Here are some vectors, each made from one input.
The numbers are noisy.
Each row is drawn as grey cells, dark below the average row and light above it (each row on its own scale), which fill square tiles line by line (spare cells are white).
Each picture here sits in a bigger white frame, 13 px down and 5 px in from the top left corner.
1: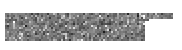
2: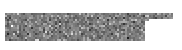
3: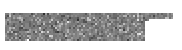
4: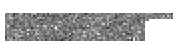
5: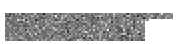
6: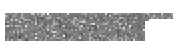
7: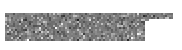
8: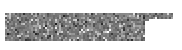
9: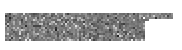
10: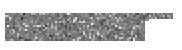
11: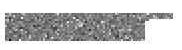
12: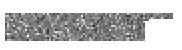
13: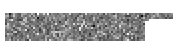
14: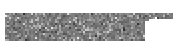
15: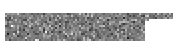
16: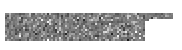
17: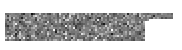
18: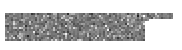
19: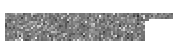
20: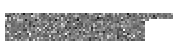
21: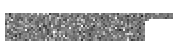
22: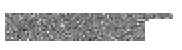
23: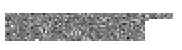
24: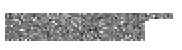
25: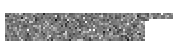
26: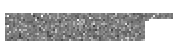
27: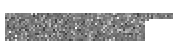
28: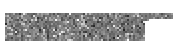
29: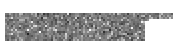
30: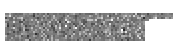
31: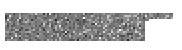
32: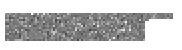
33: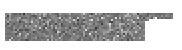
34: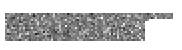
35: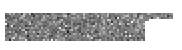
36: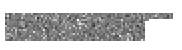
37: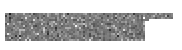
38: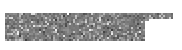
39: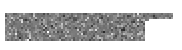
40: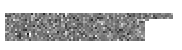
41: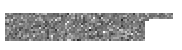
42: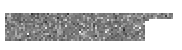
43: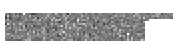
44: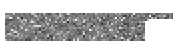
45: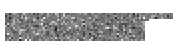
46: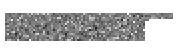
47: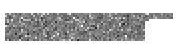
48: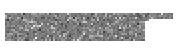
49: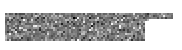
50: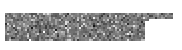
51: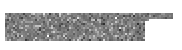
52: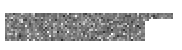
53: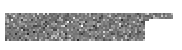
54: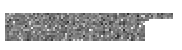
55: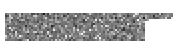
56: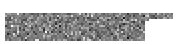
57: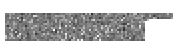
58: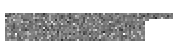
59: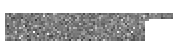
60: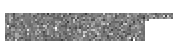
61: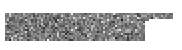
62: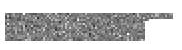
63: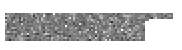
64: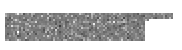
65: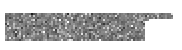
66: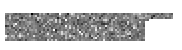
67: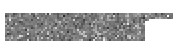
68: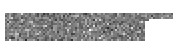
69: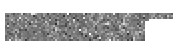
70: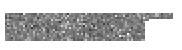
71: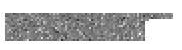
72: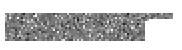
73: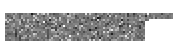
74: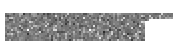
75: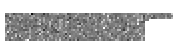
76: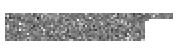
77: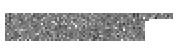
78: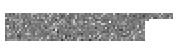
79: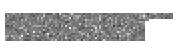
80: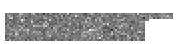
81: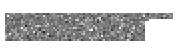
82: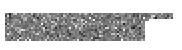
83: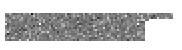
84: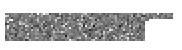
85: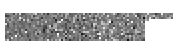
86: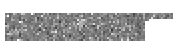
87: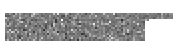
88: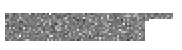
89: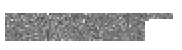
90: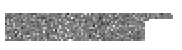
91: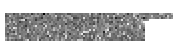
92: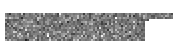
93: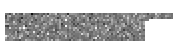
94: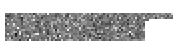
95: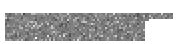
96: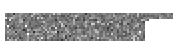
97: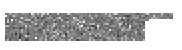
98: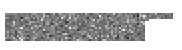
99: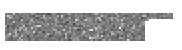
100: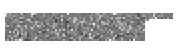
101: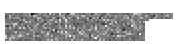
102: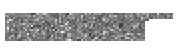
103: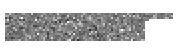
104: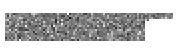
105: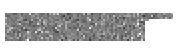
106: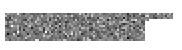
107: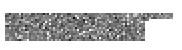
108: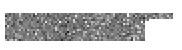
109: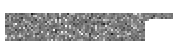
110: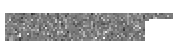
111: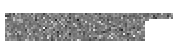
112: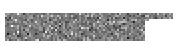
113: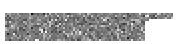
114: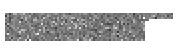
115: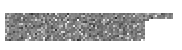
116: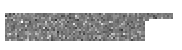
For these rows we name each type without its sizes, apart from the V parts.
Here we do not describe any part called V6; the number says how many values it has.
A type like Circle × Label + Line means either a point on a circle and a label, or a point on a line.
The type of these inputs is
Circle × Tree × V6 + Unit.
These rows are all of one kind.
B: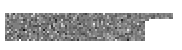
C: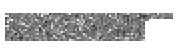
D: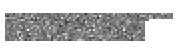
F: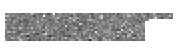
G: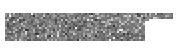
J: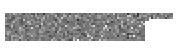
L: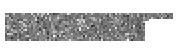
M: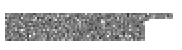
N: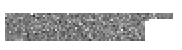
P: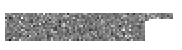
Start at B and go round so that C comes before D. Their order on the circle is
B, G, N, F, C, L, D, J, M, P.
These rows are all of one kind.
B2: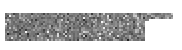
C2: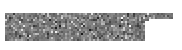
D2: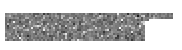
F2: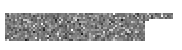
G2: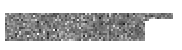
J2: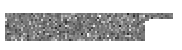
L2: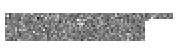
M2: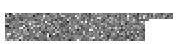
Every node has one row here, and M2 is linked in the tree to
B2 and F2.
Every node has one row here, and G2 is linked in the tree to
L2.
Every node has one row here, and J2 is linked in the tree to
C2.
